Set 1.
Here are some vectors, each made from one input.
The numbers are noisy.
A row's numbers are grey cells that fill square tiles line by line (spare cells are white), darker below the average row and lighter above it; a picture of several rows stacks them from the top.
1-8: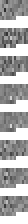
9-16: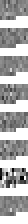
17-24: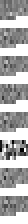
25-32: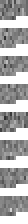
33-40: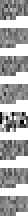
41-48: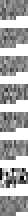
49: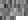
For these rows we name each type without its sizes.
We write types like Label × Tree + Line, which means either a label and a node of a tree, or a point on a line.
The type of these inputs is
Bool × Line × Line + Unit.
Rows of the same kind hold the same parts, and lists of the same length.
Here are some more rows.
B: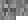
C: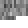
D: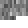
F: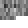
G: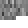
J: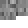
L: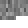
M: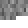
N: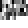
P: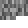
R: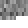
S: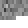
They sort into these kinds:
B, C, D, F, G, J, L, M, P, R, S
N

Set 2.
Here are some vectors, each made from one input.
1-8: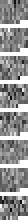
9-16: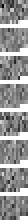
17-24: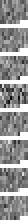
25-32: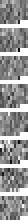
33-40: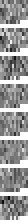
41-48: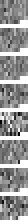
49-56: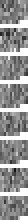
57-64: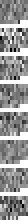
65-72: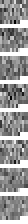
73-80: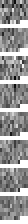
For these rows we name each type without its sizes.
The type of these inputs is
Bool × Bool × Bool + Line × Line + Unit.
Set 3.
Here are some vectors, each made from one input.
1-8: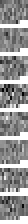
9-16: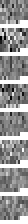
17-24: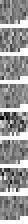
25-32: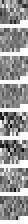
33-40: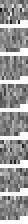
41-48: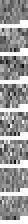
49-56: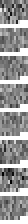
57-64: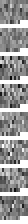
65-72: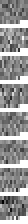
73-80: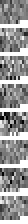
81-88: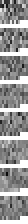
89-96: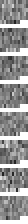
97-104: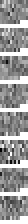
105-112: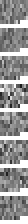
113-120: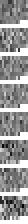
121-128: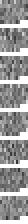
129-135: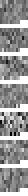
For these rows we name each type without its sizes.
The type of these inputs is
Bool × Bool × Bool × Circle.
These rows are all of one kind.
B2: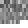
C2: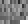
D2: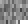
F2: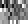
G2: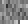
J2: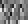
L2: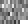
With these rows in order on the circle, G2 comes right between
J2 and L2.
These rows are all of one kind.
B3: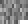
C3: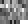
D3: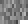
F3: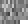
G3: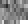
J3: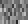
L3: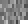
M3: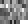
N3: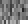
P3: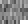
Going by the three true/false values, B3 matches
C3, D3, J3 and M3.
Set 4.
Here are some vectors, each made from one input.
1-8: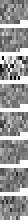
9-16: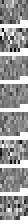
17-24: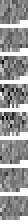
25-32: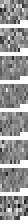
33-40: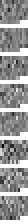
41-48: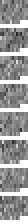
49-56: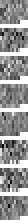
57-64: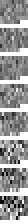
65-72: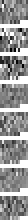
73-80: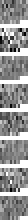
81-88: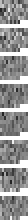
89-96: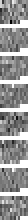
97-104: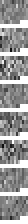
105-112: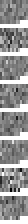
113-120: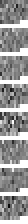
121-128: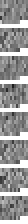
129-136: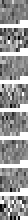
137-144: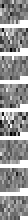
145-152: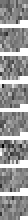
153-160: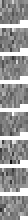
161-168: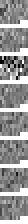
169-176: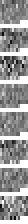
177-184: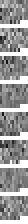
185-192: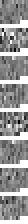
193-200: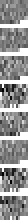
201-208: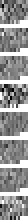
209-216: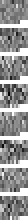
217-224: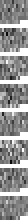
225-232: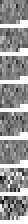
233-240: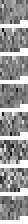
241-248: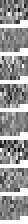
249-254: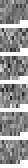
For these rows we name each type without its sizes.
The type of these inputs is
(Bool × Bool × Bool + Unit) × Circle + Unit.
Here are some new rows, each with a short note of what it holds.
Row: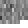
a point on a circle and three true/false values
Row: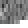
a point on a circle and three true/false values
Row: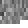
a point on a circle
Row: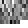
a point on a circle and three true/false values
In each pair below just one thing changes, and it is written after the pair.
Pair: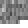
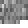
the place on the circle
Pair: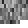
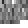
one of the three true/false values
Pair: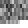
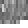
the place on the circle
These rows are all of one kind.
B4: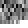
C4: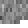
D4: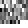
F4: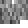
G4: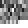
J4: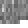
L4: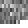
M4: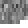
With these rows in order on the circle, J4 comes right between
C4 and G4.
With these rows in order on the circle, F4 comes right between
B4 and G4.
